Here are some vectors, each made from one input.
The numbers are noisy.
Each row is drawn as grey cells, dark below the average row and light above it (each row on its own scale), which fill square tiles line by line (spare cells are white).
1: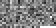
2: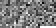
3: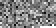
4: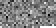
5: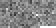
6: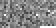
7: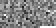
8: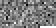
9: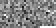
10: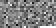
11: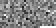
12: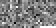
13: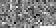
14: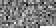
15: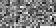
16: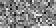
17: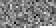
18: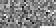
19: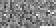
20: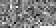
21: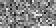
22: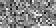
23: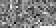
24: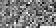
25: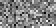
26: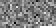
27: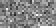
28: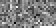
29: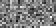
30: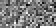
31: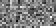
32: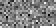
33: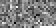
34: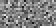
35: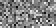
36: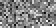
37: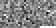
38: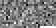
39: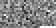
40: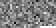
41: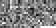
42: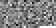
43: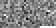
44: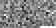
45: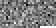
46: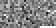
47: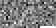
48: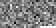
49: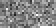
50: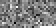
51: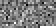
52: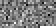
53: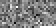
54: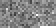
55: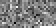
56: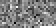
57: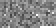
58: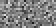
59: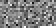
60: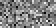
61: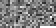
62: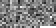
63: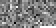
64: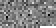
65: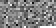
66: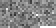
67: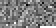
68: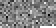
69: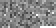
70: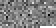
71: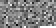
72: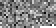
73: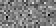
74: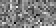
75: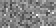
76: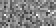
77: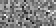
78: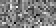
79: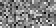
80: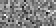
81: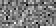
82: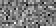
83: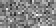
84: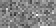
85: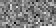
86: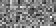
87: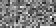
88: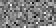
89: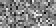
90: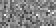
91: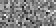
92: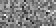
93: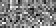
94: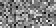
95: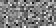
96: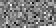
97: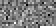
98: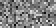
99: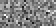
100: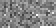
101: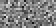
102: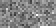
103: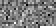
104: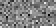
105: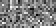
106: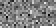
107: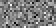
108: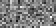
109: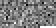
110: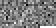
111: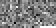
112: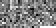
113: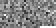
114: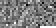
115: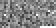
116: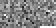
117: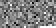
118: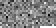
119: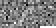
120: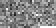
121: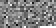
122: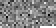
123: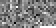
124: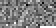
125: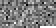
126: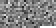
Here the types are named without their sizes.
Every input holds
a point on a circle.
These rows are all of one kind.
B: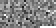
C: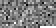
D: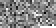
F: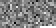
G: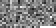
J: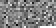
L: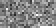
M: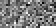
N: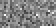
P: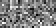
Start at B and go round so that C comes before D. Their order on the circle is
B, J, F, P, G, M, C, D, L, N.
